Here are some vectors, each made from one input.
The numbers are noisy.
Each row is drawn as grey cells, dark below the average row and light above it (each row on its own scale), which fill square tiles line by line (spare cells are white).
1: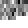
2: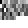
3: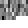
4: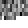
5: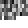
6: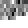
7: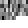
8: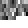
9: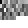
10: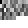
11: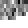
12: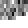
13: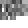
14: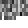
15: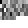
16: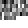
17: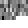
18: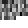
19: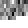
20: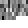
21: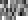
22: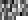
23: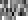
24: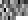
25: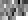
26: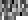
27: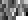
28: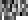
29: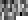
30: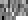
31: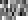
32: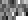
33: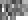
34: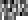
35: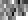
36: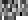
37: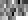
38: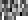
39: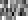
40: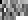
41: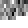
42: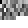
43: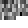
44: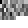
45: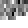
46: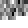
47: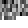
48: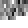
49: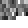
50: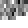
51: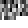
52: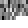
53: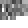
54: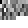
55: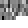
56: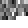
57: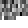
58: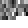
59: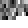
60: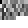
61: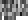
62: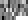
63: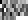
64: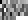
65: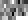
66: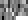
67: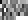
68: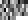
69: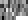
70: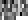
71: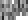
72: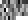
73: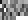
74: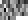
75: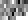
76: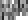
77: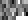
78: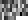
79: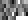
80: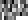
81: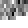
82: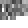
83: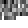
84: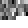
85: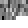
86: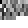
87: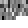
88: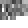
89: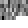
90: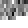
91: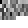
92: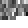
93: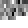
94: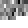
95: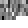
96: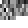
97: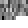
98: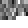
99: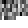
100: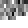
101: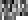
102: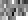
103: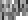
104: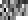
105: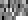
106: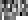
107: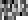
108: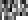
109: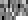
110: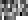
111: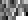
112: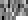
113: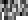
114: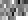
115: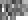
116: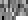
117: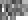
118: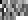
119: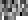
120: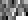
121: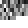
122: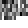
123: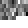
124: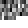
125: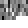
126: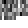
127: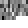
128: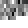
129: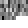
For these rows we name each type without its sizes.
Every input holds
either a fixed value, or three true/false values.
